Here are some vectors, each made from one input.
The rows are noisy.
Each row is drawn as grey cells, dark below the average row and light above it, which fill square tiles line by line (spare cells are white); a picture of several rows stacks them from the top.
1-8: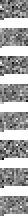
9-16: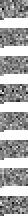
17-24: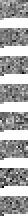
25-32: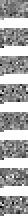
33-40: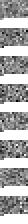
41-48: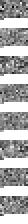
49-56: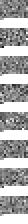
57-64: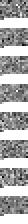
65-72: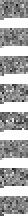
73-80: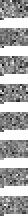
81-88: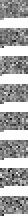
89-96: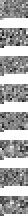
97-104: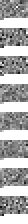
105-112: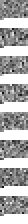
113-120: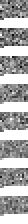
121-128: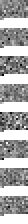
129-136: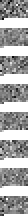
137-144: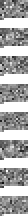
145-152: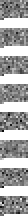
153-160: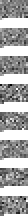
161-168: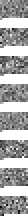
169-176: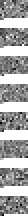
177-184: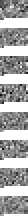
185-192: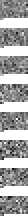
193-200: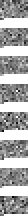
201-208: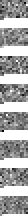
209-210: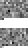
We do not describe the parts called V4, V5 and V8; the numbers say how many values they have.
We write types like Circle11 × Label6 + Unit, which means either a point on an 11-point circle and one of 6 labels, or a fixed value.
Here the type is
Bool × V4 + (Line6 + V8) × V5 + Line7.
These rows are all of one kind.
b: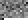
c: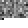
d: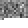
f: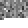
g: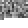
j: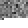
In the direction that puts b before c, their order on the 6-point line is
d, j, b, f, c, g.
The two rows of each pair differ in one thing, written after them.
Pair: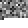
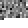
the true/false value
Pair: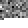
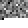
the value of V4
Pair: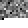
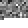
the value of V4
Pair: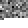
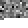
the true/false value
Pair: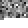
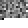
the value of V4
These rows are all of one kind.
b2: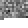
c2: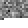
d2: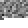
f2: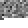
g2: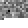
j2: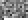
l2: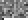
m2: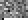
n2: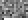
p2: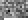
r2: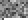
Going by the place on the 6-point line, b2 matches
j2, m2, n2 and p2.
